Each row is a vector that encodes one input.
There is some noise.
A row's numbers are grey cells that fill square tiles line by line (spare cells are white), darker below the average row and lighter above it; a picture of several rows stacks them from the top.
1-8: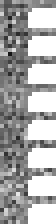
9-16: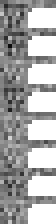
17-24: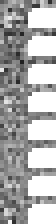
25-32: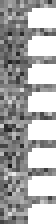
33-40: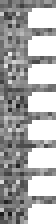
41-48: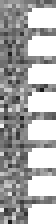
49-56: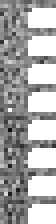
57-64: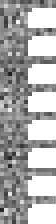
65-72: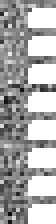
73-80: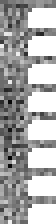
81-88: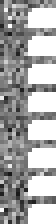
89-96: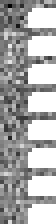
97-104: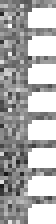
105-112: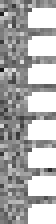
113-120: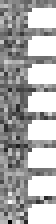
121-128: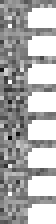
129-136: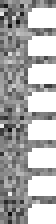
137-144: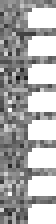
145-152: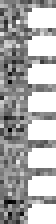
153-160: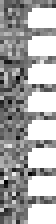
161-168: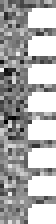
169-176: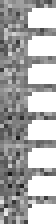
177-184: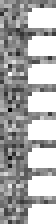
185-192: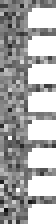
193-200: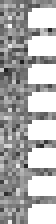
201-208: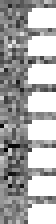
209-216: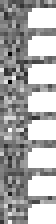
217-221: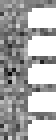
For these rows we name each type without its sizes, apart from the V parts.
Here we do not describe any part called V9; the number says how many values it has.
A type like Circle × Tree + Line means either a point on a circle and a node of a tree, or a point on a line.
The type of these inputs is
Line × Line × Line × Line × Line + V9.
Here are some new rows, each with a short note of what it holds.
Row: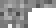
a point on each of five lines
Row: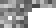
a point on each of five lines
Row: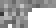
a point on each of five lines
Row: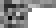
a value of V9
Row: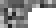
a value of V9
